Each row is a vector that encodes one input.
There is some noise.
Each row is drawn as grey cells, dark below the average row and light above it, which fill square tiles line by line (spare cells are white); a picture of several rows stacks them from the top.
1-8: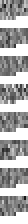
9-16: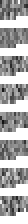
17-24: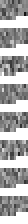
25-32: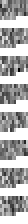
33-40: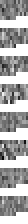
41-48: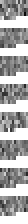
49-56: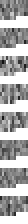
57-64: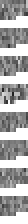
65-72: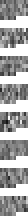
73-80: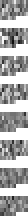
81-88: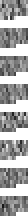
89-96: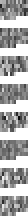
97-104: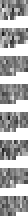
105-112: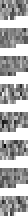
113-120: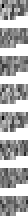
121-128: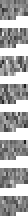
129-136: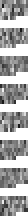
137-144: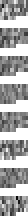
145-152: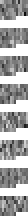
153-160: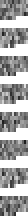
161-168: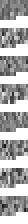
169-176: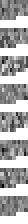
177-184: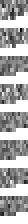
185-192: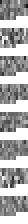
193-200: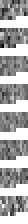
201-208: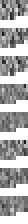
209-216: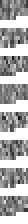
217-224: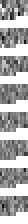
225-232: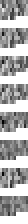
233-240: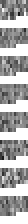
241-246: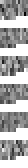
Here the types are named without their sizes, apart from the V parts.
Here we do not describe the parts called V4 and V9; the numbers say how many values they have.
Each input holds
either a point on a line and a value of V9, or a true/false value and a value of V4.
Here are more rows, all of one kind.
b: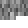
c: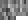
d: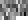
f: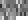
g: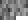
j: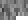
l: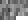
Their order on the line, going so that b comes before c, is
f, d, b, j, l, c, g.
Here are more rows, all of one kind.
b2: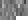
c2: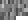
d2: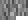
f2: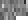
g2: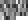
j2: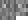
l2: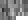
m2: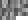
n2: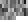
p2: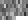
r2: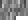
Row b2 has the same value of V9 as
c2 and m2.
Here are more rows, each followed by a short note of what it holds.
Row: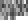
a true/false value and a value of V4
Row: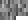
a point on a line and a value of V9
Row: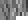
a point on a line and a value of V9
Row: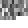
a true/false value and a value of V4
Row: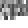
a true/false value and a value of V4
